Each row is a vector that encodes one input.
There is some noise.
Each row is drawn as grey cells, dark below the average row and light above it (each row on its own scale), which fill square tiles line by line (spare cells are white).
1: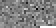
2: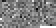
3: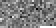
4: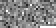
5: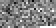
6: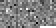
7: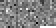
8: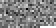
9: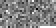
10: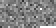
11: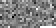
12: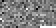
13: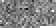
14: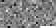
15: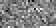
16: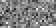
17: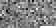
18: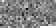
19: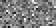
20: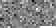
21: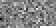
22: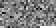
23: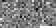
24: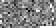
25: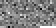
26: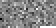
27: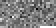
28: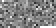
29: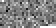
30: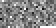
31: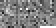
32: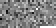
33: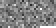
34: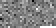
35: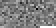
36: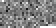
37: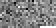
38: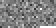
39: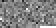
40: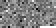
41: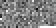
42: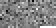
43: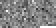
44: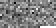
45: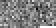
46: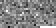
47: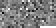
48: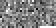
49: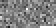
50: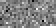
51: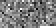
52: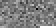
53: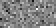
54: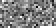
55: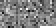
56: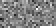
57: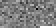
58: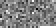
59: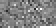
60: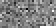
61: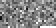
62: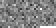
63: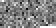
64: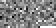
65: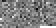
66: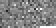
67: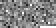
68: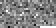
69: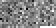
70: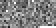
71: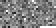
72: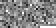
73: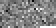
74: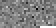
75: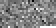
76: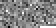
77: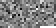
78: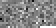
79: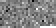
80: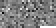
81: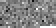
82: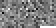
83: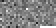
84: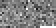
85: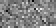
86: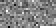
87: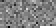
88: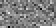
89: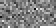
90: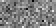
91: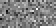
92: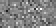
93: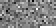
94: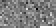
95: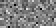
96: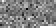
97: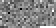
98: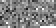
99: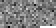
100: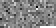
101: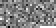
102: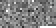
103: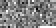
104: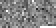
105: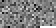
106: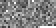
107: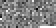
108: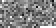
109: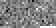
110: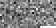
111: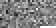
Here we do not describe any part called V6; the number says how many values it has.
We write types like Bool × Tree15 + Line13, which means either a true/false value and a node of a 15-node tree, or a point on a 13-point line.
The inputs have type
(Line8 + Tree8) × V6.
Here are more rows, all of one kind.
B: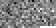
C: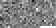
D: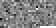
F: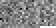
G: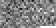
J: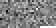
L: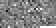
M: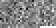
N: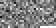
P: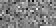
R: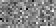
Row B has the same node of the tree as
F, M and R.
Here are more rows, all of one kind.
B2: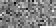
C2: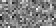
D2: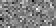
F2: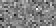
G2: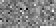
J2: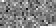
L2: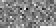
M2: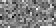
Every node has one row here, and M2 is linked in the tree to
C2.
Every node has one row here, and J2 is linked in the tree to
F2 and L2.
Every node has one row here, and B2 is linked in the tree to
D2 and G2.
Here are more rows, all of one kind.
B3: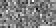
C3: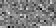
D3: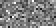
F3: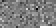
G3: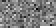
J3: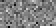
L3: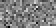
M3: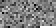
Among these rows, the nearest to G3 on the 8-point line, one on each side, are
B3 and F3.
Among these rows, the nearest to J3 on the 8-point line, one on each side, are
C3 and L3.
